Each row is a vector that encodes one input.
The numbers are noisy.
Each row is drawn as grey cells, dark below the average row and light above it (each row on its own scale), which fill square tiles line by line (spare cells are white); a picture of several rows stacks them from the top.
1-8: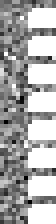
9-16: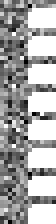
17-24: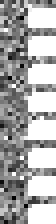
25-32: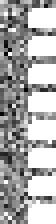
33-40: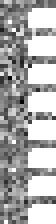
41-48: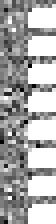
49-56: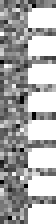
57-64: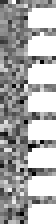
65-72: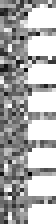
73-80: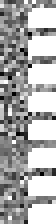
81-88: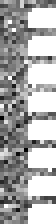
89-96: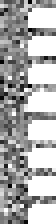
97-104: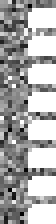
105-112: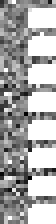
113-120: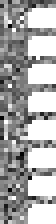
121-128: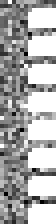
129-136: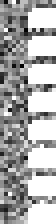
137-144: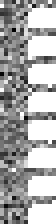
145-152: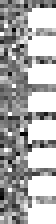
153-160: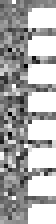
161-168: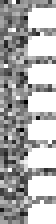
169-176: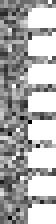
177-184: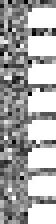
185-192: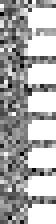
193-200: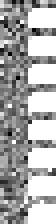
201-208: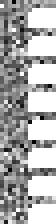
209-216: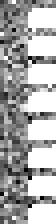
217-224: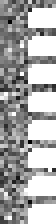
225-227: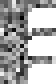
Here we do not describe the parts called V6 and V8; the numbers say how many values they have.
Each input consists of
either a node of an 11-node tree and a value of V8, or a true/false value and a value of V6.
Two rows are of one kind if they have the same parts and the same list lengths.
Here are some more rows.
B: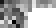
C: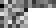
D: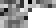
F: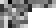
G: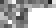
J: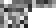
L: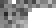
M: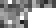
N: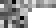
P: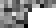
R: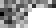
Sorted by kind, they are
B, D, G, L, N, R
C, F, J, M, P

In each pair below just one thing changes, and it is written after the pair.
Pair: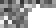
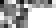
the true/false value
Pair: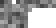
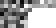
the true/false value
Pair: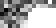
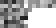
the value of V6
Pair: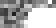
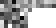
the value of V6
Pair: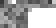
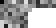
the value of V6
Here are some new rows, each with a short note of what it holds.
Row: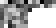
a node of an 11-node tree and a value of V8
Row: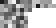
a true/false value and a value of V6
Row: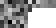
a node of an 11-node tree and a value of V8
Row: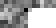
a node of an 11-node tree and a value of V8
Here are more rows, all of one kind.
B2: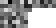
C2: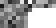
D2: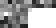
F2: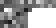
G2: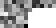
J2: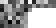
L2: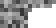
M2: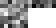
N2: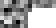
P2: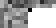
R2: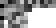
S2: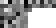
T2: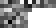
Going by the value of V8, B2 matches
P2, S2 and T2.
